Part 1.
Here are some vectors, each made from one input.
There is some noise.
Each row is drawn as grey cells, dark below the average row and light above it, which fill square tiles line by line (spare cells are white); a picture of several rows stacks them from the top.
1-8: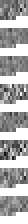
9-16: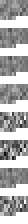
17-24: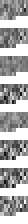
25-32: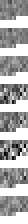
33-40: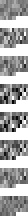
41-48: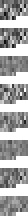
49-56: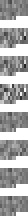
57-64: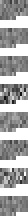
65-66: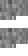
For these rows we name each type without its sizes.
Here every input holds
a point on a line.
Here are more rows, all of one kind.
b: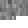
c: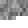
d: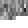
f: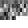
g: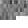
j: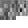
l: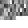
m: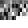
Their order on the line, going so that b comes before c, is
m, f, j, g, b, c, d, l.
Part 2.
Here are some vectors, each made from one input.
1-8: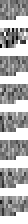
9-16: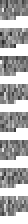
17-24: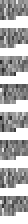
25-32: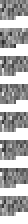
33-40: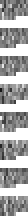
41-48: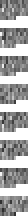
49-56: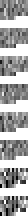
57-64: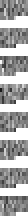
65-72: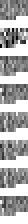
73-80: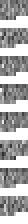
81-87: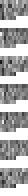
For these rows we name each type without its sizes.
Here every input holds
either a point on a circle, or a fixed value.
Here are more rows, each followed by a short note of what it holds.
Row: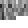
a point on a circle
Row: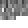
a point on a circle
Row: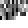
a fixed value
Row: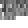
a point on a circle
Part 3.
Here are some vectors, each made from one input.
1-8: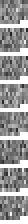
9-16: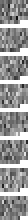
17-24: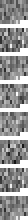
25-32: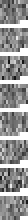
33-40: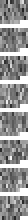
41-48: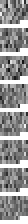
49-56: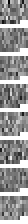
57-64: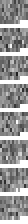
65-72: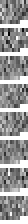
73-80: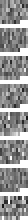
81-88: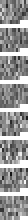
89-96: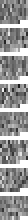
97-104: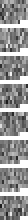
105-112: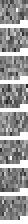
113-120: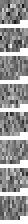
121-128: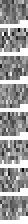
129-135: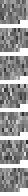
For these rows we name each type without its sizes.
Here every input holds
a label.
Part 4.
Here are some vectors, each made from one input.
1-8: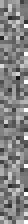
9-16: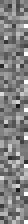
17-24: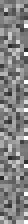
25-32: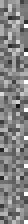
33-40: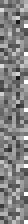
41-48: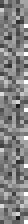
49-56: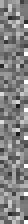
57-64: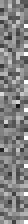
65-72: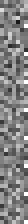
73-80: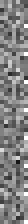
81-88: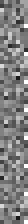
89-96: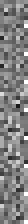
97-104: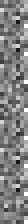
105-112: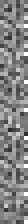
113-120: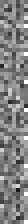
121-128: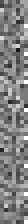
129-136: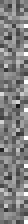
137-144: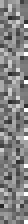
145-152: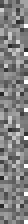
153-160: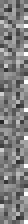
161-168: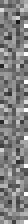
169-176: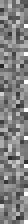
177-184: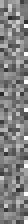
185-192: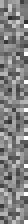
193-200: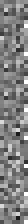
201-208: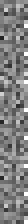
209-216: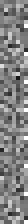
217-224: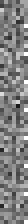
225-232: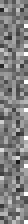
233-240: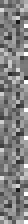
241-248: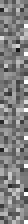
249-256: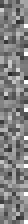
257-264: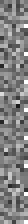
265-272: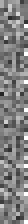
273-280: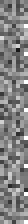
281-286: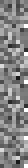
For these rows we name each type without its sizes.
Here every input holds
a point on a line.
